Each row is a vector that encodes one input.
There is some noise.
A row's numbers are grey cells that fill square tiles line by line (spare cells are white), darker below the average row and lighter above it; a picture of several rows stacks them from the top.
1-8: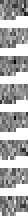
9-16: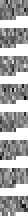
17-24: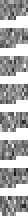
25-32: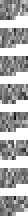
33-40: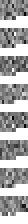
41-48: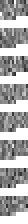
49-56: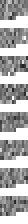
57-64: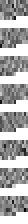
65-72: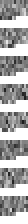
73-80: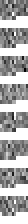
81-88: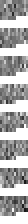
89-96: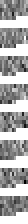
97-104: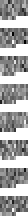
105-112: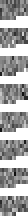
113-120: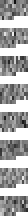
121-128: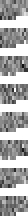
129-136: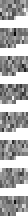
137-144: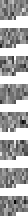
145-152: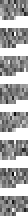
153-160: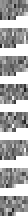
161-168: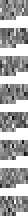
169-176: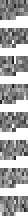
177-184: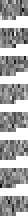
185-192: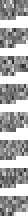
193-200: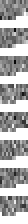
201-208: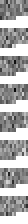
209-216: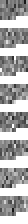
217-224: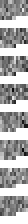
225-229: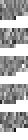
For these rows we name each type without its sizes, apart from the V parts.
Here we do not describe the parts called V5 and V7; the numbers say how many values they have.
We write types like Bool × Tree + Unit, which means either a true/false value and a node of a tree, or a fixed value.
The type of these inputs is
(Bool × Bool × Bool + (Label + Line) × V7) × V5.
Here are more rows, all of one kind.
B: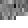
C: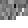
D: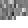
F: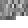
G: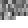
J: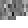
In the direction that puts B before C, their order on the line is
B, C, D, G, J, F.
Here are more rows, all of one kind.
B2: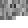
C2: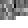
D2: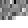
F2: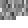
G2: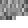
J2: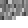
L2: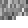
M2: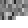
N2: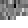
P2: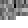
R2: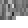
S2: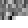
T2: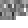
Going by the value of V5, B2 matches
G2 and L2.
